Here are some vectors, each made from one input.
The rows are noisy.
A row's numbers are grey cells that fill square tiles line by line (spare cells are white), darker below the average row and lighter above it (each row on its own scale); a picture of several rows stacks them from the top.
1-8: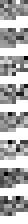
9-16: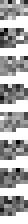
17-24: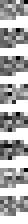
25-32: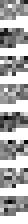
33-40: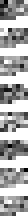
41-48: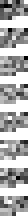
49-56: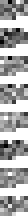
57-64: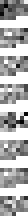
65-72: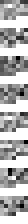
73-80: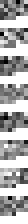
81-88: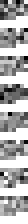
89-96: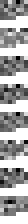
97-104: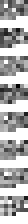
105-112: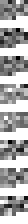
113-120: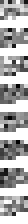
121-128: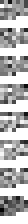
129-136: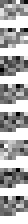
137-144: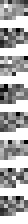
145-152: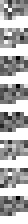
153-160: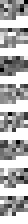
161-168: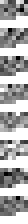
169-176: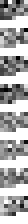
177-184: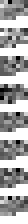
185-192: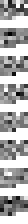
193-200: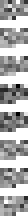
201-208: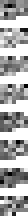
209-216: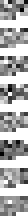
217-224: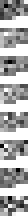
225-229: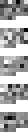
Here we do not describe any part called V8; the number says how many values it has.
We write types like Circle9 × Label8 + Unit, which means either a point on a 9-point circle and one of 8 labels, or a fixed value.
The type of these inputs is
List2(Bool × V8).
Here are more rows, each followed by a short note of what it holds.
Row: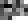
a list of one item
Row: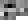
the empty list
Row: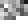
a list of two items
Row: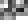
a list of two items
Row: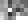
a list of two items
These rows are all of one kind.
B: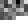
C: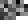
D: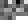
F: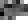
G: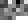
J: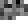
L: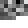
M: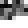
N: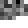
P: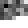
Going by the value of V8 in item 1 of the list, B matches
C, J and N.
